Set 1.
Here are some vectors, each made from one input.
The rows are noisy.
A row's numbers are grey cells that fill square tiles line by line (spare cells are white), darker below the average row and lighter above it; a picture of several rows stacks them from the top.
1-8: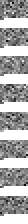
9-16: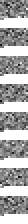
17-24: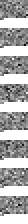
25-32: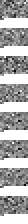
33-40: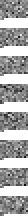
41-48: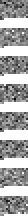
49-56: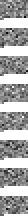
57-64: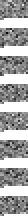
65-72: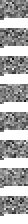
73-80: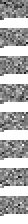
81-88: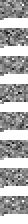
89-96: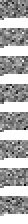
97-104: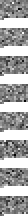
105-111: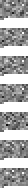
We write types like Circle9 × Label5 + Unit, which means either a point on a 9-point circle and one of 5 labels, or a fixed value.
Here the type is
Bool × Bool × Bool × Bool + Tree15.
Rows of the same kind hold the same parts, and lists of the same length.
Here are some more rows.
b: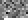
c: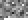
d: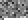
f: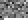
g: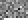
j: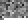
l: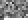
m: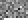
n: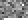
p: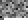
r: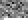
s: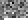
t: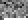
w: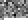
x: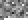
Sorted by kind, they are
b, d, f, j, l, p, r, s, t, w
c, g, m, n, x

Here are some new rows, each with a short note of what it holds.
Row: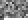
a node of a 15-node tree
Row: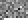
four true/false values
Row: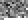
a node of a 15-node tree
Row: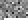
four true/false values
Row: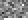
four true/false values
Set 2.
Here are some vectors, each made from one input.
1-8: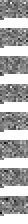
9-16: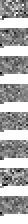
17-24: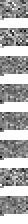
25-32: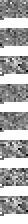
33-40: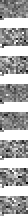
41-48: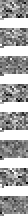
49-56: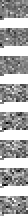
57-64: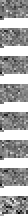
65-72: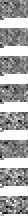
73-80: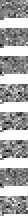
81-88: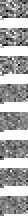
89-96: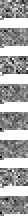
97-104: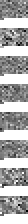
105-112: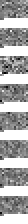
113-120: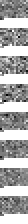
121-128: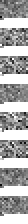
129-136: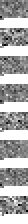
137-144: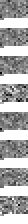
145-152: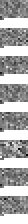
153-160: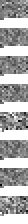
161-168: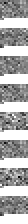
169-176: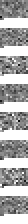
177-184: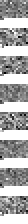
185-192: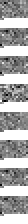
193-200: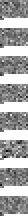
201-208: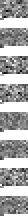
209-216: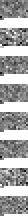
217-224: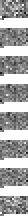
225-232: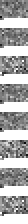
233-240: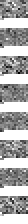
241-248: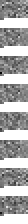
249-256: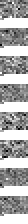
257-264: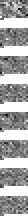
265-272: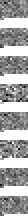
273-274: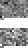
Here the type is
Bool × Bool × Bool × Bool + Tree14.
